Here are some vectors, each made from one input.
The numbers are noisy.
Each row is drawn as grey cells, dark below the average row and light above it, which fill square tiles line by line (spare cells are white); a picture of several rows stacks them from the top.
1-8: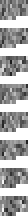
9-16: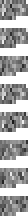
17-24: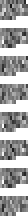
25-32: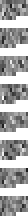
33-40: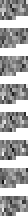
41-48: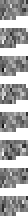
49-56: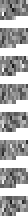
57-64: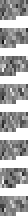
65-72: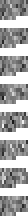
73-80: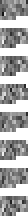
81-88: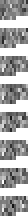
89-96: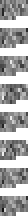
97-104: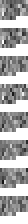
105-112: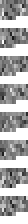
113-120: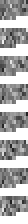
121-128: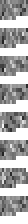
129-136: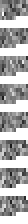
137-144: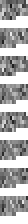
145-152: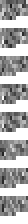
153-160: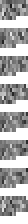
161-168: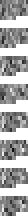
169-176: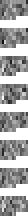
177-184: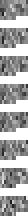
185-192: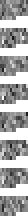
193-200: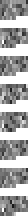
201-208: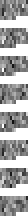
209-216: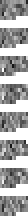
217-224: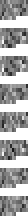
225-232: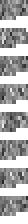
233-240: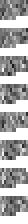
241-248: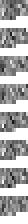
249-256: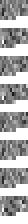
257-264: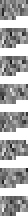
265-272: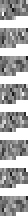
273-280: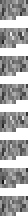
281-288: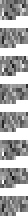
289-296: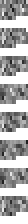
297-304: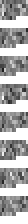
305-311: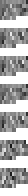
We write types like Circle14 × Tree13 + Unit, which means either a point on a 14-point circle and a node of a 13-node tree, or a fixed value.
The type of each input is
Bool × Tree9 + Circle18.
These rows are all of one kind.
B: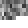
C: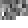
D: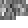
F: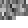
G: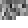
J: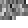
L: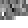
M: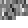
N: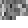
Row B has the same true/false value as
C, G and N.
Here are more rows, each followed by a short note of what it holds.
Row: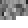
a point on an 18-point circle
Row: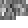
a node of a 9-node tree and a true/false value
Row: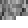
a point on an 18-point circle
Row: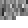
a point on an 18-point circle
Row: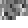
a node of a 9-node tree and a true/false value
